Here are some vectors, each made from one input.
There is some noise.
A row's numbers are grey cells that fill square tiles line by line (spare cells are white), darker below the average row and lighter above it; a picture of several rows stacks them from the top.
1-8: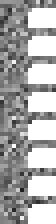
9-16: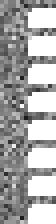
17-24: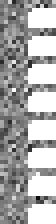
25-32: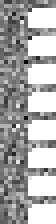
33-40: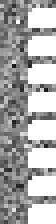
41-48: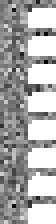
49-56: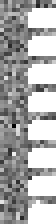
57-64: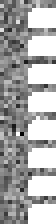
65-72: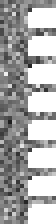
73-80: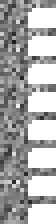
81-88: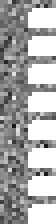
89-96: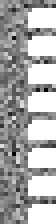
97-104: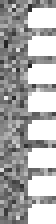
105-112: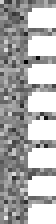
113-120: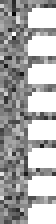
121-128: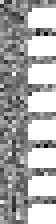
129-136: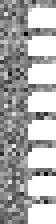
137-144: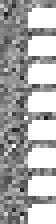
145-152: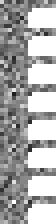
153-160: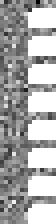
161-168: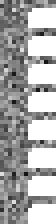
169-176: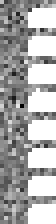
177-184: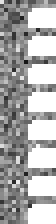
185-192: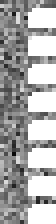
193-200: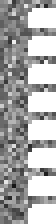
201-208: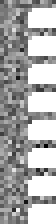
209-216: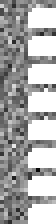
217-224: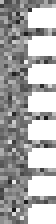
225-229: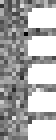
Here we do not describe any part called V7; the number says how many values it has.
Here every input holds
a value of V7, together with either a point on an 8-point line, or a point on an 11-point line.
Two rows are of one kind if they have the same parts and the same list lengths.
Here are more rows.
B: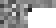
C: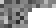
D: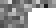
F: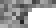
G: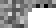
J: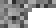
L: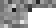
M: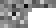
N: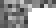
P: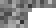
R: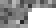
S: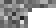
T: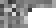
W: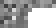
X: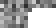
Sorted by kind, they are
B, C, D, F, J, N, P, R, T, W
G, L, M, S, X

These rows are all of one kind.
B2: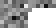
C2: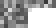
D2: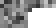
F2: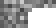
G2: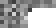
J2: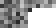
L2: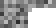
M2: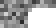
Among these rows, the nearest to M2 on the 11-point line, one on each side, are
B2 and C2.
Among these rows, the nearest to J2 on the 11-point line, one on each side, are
F2 and G2.
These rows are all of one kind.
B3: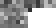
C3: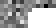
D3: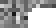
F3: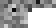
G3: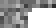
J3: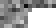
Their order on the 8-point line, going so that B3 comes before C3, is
B3, F3, J3, C3, G3, D3.
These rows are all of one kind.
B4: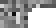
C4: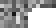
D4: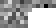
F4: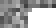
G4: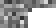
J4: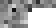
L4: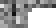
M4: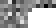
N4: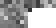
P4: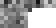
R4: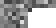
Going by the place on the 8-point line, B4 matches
F4 and G4.
